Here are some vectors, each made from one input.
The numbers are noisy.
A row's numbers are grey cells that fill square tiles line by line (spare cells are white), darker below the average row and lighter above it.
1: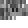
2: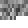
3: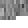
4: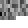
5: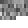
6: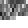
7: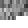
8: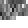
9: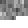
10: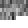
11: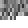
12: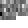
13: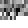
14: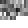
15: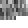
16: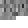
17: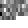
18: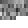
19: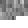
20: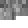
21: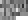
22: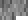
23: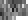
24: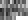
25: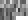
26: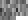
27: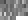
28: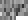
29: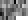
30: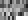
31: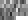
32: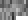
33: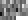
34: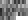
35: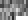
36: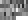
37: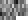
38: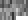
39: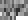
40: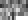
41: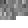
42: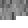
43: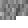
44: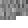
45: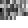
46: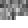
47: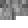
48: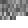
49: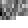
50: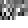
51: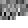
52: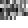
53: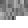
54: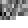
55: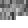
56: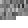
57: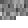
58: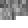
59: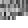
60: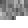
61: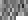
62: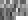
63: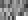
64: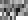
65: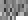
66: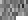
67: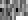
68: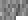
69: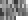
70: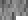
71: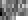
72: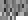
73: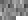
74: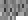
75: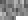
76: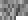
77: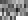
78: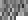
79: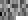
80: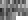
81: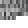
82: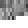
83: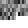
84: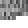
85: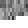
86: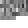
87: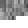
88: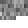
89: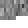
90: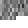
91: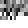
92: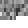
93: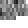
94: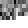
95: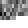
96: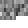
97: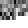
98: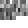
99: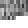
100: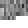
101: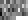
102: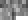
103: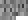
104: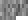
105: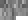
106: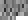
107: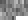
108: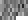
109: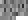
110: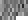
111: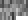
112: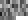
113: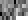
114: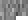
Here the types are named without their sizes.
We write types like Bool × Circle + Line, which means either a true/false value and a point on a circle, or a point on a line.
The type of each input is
Bool × Bool × Bool + Label.
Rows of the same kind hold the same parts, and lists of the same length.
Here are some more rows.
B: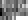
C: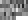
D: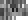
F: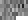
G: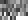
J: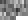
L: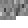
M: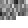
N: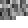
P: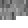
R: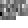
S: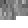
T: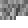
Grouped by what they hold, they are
B, D, M, N, R
C, F, G, J, L, P, S, T

